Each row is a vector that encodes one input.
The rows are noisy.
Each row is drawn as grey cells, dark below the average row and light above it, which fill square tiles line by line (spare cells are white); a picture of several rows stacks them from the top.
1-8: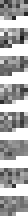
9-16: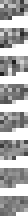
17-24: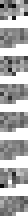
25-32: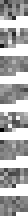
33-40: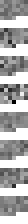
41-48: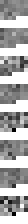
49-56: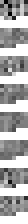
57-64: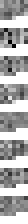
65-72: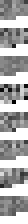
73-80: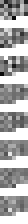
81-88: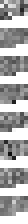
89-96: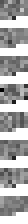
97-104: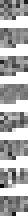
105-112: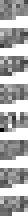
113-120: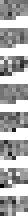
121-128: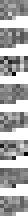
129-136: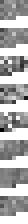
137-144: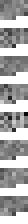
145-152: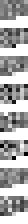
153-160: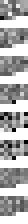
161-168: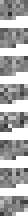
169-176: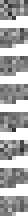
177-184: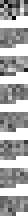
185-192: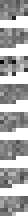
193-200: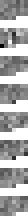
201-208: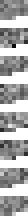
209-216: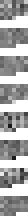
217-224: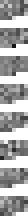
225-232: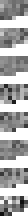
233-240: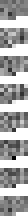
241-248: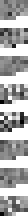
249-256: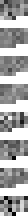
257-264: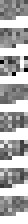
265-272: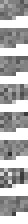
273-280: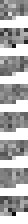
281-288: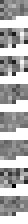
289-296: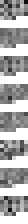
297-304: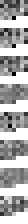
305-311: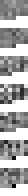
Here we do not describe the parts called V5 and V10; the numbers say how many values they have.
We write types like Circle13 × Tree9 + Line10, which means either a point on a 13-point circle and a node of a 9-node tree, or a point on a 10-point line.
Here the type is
(Bool × Bool × Bool × Line9 + V10) × Tree7 + V5.
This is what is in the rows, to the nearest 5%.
About 90% of them hold a node of a 7-node tree, together with either a point on a 9-point line and three true/false values, or a value of V10. The rest hold a value of V5.
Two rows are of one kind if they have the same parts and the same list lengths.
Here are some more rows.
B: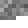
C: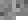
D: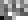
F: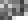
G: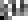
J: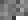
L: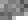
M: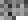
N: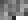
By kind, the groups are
B, C, F, L, M
D, G
J, N

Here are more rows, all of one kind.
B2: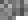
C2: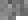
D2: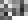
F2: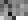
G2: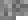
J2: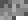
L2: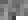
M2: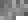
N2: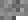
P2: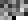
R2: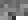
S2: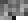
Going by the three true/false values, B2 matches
F2, J2 and M2.
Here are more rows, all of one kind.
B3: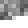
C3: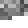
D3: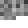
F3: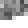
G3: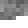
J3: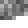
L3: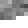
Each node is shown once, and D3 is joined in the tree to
B3 and G3.
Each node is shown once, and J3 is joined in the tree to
G3 and L3.
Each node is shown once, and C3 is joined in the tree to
F3 and G3.
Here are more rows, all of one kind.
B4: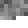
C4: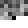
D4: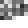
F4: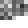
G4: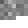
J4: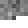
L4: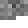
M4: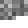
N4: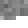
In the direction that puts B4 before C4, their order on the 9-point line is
N4, J4, G4, D4, M4, F4, L4, B4, C4.
